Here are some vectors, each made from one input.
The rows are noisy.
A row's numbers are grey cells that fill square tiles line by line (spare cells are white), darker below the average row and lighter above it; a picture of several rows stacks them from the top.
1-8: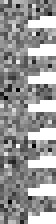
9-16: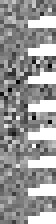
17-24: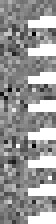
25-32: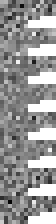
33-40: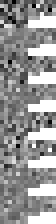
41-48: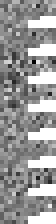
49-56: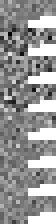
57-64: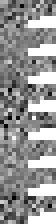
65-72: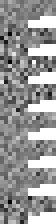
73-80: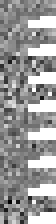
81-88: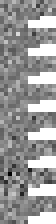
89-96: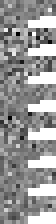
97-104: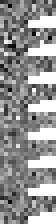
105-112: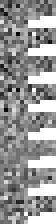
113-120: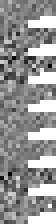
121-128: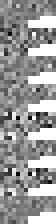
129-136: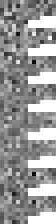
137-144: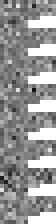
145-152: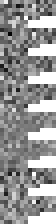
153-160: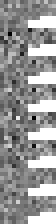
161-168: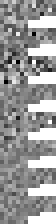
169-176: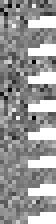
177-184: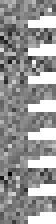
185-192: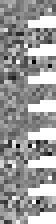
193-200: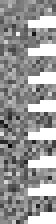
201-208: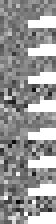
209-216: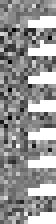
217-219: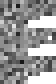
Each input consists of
either a point on an 8-point line, or a point on an 11-point line.
